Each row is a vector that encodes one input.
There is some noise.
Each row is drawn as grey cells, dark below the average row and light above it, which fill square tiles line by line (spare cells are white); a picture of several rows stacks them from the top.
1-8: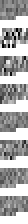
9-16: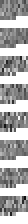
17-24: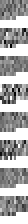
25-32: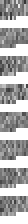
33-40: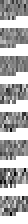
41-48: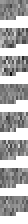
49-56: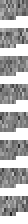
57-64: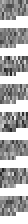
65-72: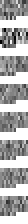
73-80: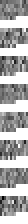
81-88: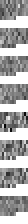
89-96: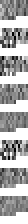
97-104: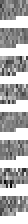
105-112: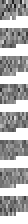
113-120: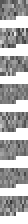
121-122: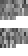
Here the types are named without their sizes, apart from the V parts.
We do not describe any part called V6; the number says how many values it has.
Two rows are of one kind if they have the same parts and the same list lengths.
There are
3 kinds of row.
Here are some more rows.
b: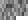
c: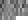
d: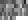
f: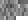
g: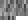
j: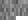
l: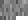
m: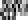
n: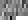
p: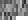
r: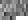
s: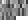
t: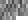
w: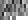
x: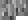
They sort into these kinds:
b, f, s, t, w
c, d, g, j, l, n, p, r, x
m

